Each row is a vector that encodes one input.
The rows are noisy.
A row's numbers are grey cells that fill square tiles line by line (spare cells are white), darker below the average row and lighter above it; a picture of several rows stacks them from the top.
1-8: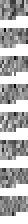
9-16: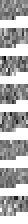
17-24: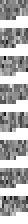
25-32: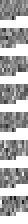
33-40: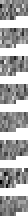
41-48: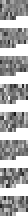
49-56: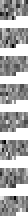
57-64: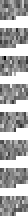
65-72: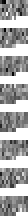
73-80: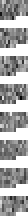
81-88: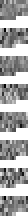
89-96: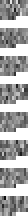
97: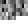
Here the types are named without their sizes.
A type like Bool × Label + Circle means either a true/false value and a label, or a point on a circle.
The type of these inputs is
(Bool × Bool × Bool + Line) × Line.
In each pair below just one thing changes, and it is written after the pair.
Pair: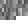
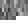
the place on the line
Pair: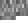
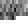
the place on the line
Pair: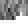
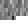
the place on the line
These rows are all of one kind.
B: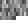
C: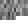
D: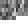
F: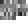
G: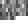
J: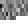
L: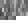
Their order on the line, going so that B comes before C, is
J, G, D, L, B, C, F.
